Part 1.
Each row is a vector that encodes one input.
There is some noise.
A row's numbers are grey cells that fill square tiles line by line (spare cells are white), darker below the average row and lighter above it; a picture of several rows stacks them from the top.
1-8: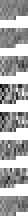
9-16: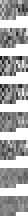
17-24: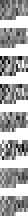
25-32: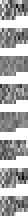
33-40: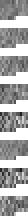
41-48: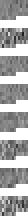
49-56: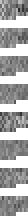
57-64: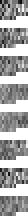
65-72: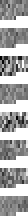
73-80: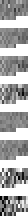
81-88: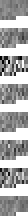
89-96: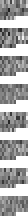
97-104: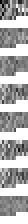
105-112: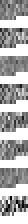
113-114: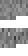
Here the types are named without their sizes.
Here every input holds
either a label, or a point on a line.
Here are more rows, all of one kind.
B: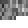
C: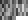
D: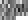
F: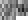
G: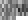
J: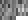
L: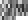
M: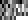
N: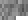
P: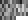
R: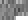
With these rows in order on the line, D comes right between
B and R.
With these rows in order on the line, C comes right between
J and R.
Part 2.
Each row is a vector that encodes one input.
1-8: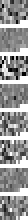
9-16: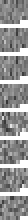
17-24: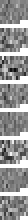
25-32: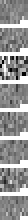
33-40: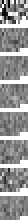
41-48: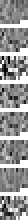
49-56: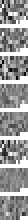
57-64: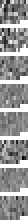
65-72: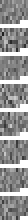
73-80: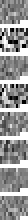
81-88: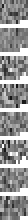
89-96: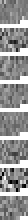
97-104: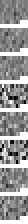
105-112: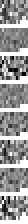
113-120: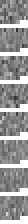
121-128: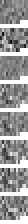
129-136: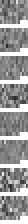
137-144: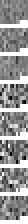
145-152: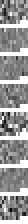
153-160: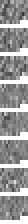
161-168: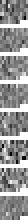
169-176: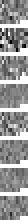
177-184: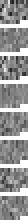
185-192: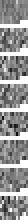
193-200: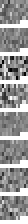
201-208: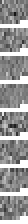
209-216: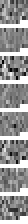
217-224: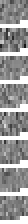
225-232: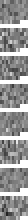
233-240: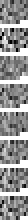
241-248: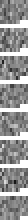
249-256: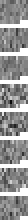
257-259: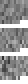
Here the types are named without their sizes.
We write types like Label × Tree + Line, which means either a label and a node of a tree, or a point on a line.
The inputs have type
(Bool × Bool × Bool + Unit) × Circle + Unit.
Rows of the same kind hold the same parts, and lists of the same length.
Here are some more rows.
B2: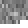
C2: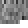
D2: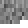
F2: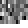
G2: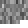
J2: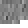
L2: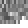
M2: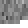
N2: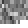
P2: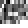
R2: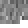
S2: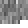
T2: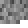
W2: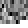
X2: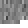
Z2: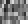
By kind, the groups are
B2, C2, G2, N2, R2
D2, J2, L2, M2, S2, T2, W2, X2
F2, P2, Z2

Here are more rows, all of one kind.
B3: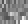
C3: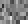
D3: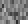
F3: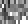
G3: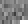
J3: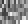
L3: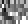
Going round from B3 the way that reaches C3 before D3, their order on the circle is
B3, J3, C3, D3, G3, L3, F3.
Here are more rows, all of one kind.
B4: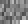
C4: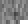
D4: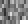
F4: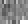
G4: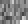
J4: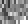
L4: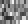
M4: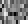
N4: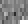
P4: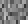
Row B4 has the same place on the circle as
G4, L4, M4 and N4.
